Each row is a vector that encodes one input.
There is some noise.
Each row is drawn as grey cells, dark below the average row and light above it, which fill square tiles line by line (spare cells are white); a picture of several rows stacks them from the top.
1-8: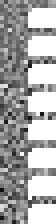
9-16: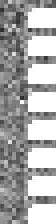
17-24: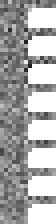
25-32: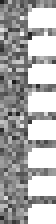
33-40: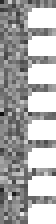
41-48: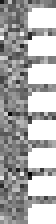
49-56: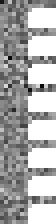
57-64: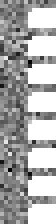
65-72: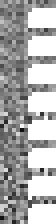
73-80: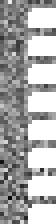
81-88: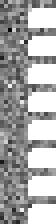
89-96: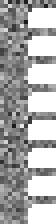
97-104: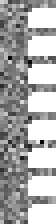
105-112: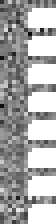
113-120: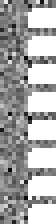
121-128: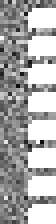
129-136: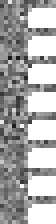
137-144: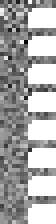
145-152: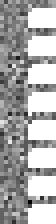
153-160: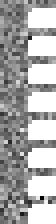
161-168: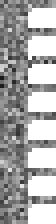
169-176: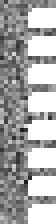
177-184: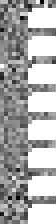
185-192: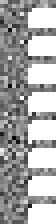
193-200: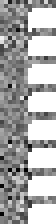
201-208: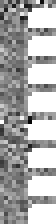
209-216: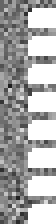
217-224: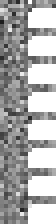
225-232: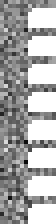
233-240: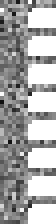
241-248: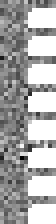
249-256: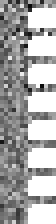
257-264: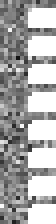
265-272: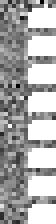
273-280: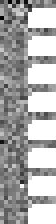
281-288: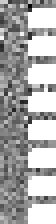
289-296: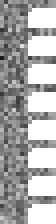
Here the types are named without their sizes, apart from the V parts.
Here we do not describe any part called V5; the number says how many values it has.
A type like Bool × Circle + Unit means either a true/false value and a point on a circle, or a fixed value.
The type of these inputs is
Bool × (Line + V5) + Tree × Tree.
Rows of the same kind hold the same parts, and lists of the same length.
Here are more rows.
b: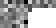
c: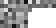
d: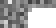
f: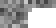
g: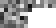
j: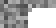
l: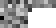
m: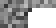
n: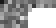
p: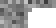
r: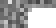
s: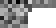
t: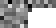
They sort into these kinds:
b, c, g, l, m, s, t
d, n, r
f, j, p

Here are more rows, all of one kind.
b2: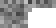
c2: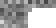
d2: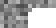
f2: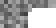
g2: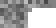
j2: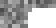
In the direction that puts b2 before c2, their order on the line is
j2, f2, b2, c2, g2, d2.
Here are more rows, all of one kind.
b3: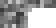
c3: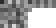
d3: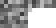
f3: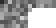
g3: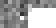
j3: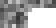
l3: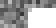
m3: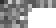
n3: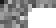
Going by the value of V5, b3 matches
d3 and j3.
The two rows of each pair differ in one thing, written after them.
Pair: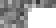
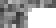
the value of V5
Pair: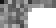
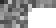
the true/false value
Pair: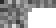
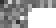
the true/false value
